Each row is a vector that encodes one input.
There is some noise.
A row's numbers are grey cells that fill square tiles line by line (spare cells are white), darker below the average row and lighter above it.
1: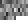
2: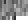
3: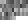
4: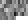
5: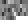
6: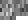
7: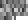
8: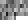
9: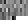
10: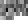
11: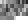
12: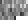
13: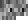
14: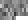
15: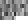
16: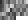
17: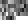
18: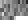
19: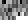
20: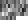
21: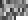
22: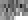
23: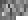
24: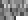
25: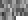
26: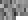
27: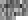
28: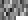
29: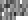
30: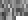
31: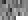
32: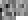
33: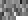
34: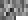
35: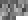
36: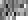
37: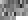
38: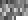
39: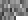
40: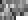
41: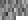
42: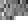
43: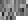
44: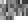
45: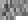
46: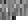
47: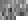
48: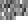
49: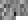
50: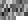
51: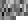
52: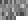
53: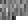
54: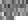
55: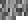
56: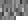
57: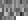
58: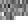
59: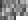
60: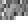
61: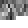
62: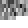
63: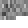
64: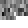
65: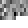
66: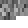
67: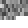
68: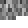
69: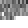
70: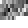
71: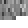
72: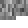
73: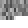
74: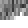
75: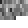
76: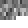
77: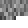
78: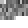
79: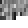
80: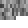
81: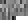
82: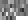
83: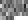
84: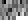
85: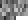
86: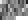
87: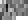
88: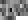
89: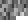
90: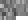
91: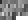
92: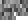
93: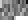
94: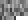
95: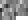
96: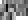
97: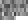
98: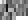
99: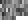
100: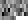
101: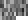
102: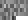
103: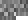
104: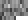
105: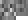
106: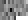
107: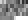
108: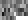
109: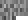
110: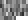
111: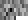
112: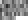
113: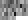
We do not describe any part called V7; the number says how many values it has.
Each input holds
a point on an 8-point line, together with either a node of an 8-node tree, or a value of V7.
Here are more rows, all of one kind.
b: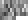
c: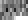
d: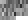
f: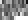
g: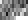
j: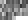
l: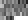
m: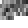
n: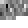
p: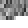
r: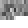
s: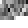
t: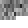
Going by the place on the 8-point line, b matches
r and s.
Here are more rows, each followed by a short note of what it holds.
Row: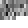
a point on an 8-point line and a node of an 8-node tree
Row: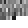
a point on an 8-point line and a value of V7
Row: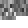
a point on an 8-point line and a value of V7
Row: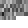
a point on an 8-point line and a value of V7
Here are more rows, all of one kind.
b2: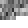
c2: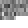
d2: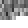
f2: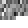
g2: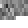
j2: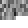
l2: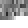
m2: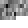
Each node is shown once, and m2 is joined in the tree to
g2.
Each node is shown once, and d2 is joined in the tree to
c2.
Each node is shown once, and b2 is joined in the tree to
c2 and f2.
